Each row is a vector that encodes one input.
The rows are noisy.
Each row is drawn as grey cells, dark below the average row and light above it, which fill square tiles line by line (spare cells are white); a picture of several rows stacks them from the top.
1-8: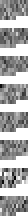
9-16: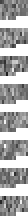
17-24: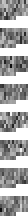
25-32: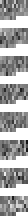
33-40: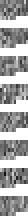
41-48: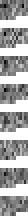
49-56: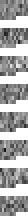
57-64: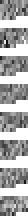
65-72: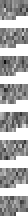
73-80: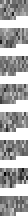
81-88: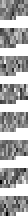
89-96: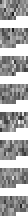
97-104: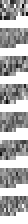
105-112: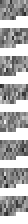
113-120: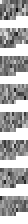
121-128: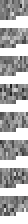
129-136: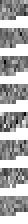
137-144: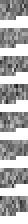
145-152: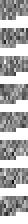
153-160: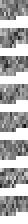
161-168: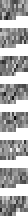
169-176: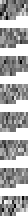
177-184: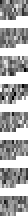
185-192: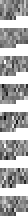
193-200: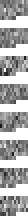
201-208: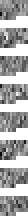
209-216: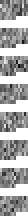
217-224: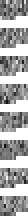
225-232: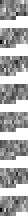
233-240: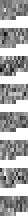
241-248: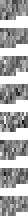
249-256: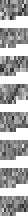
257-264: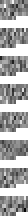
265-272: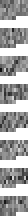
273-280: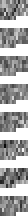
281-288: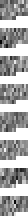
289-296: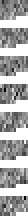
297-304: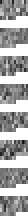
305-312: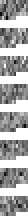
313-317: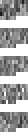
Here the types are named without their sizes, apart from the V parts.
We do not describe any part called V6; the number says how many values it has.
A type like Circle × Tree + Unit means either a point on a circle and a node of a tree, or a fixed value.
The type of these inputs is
List((Circle + V6) × Line).
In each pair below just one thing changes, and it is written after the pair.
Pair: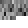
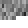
the place on the line in item 2 of the list
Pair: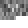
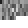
the place on the line in item 1 of the list
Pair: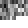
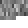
the place on the line in item 1 of the list
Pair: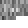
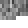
the value of V6 in item 2 of the list
